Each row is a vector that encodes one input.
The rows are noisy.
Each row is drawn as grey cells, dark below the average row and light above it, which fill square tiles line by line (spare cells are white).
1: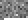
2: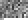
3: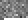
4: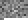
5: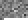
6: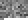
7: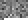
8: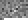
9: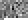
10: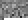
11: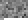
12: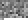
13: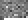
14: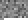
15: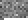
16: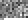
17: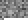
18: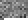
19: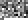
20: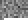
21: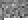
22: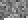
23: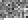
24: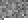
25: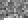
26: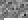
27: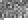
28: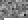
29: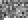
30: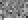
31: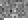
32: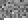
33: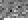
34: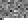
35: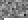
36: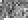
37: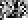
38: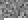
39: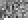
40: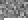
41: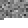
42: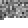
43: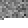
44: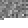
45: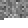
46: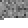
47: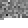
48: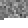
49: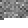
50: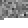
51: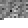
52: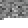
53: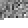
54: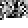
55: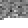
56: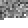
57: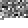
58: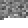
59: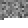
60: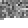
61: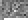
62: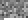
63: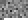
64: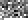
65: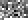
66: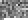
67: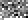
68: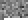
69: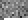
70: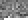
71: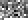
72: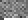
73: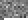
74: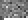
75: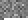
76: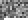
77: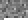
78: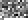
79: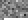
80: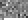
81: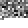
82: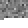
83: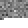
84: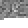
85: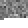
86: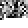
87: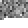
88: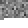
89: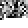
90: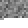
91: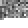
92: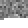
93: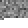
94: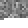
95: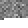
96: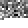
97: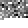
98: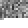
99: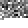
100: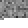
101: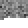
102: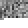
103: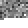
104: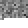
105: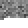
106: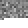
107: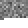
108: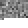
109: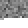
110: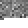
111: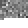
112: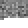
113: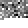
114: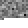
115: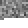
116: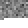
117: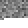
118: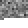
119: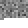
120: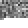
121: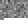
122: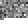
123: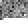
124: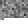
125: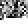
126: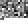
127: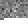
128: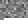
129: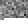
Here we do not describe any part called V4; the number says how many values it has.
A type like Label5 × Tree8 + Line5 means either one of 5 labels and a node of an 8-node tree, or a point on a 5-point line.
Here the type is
List3(Bool × V4).
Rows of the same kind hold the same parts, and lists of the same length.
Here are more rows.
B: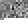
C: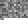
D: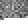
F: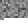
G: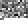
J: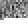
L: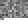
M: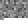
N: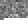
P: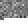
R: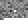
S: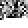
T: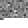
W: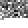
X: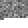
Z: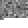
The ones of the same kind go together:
B, J
C, D, F, L, M, N, P, R, T, X, Z
G, W
S

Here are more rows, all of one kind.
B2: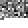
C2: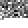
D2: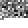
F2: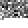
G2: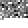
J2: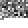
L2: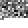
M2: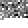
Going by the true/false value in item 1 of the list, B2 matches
G2 and M2.
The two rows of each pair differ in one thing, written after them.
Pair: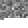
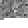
the value of V4 in item 1 of the list
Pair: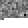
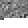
the value of V4 in item 1 of the list
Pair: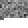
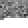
the true/false value in item 1 of the list
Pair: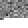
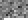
the true/false value in item 1 of the list
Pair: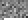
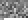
the true/false value in item 1 of the list
